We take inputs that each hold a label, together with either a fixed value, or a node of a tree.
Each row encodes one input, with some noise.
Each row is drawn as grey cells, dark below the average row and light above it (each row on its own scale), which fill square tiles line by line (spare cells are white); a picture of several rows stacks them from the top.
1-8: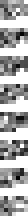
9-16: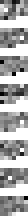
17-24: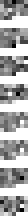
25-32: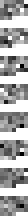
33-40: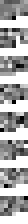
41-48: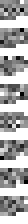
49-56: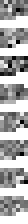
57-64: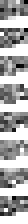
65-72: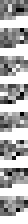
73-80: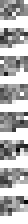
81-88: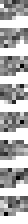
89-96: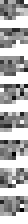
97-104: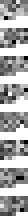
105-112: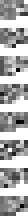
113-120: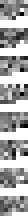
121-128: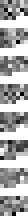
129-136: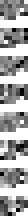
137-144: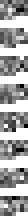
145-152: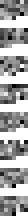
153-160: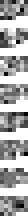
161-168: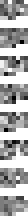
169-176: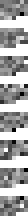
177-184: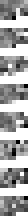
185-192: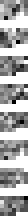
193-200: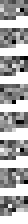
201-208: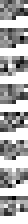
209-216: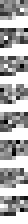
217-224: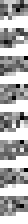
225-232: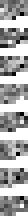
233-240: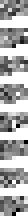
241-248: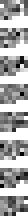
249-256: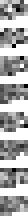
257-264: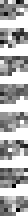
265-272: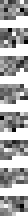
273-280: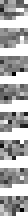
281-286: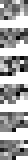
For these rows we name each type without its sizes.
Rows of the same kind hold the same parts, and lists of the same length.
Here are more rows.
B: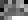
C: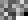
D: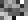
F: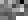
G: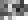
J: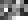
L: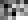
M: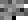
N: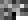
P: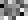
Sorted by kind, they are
B, C, D, J, L, M, N
F, G, P

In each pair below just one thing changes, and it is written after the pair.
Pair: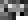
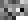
the label
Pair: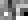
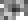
the label
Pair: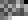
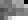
the node of the tree
